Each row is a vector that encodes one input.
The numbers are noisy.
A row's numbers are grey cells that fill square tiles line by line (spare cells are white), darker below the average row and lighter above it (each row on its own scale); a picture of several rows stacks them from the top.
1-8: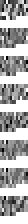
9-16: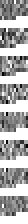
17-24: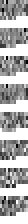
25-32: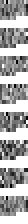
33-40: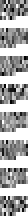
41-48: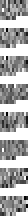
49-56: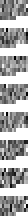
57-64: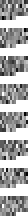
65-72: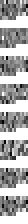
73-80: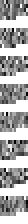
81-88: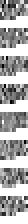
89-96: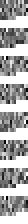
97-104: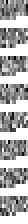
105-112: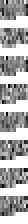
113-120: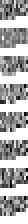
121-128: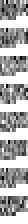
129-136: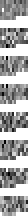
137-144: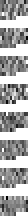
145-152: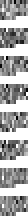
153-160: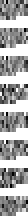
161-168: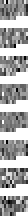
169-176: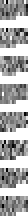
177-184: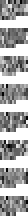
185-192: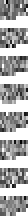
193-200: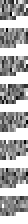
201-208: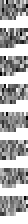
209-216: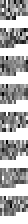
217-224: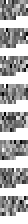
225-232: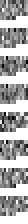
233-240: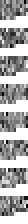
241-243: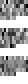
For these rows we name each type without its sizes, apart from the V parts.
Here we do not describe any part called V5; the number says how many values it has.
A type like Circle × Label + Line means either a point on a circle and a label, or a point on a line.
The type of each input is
List(Bool × V5).
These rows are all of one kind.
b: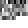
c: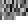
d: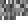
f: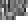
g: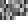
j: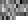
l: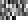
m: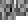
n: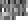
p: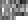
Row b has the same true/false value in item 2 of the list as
j and l.
